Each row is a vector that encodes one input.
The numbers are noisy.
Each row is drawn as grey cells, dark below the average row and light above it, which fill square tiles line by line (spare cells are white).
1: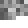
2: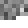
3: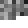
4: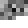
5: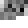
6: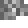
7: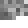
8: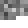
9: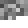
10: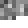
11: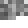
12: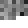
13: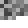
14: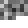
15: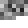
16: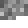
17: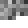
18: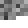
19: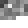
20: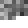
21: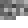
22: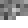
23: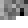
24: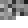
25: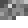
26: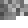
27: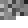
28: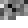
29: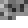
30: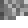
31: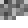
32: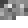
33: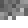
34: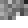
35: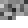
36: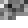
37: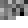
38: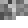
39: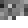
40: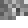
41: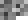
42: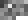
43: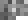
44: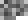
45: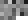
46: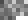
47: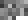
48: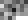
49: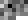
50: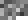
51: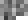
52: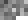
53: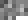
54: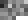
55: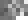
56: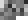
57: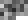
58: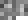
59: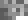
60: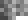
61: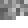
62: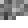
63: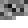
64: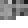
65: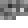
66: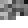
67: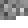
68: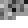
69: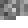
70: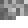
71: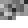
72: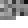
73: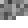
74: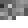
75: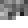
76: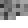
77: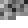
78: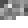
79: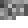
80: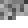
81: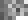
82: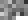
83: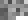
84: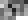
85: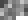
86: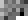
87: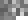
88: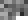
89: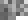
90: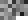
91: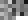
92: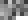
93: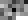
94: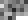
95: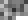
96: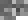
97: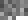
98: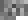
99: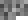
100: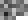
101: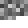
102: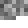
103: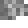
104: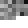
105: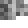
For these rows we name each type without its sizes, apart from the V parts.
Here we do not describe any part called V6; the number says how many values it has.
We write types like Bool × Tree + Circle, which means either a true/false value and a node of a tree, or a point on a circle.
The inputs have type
(Bool × Bool × Bool + V6) × Line.
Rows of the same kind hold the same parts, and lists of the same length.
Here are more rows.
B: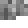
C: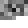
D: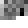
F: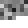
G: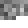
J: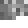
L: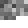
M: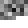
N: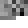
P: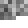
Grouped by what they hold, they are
B, C, D, M, N, P
F, G, J, L

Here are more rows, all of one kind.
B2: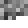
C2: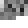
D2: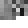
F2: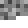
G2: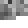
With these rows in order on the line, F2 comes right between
B2 and G2.
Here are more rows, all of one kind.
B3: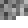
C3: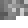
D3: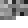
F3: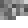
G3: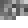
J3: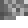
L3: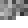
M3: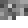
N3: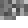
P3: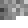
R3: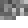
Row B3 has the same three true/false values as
C3 and D3.
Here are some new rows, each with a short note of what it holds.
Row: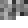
a point on a line and three true/false values
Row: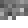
a point on a line and three true/false values
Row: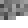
a point on a line and a value of V6
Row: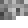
a point on a line and three true/false values
